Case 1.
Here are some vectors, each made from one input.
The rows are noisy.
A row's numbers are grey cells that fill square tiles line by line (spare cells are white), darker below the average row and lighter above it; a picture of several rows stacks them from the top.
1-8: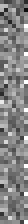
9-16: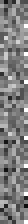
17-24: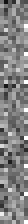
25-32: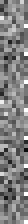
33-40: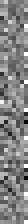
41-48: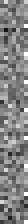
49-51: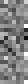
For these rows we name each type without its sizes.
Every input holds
a point on a circle.
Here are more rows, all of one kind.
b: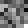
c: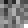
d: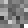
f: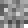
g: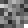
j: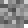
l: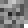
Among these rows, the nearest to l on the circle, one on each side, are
d and g.
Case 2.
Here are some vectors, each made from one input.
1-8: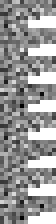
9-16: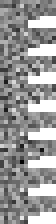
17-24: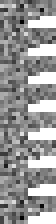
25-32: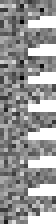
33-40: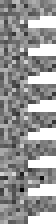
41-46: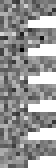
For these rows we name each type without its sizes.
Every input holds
a point on a line.
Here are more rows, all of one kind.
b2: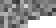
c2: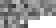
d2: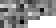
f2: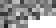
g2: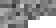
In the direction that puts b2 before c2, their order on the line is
d2, b2, g2, c2, f2.
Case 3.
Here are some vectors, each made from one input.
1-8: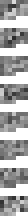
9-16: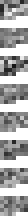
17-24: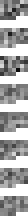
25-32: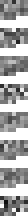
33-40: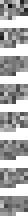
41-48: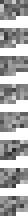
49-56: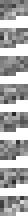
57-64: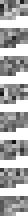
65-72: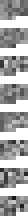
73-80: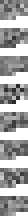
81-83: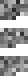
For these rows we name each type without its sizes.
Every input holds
a point on a line.
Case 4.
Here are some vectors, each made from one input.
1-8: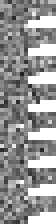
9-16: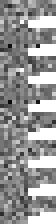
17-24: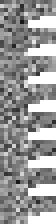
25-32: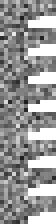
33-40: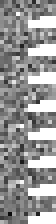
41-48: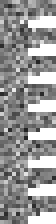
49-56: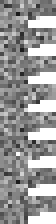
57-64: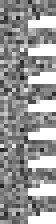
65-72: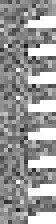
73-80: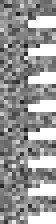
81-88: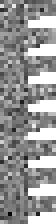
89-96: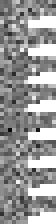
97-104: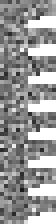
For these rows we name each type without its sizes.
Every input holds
a point on a circle.
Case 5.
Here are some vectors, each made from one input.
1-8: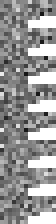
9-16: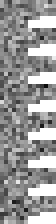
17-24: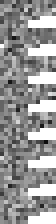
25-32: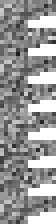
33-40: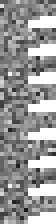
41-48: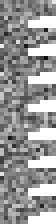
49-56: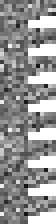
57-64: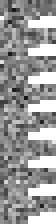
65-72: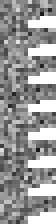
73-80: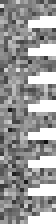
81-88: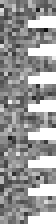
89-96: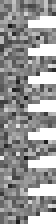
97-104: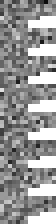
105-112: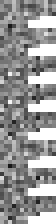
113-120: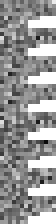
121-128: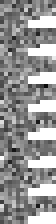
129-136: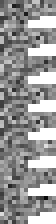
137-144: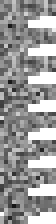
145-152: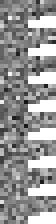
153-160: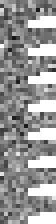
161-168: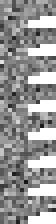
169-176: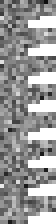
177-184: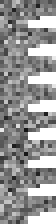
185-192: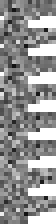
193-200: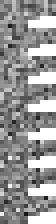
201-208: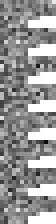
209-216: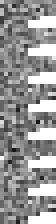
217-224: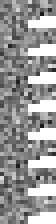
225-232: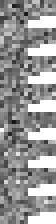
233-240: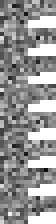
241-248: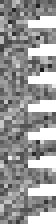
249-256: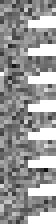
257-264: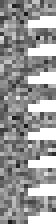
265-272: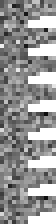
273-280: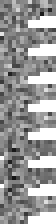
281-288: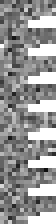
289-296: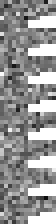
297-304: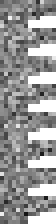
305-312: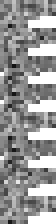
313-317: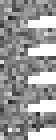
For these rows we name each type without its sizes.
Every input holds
a point on a circle.
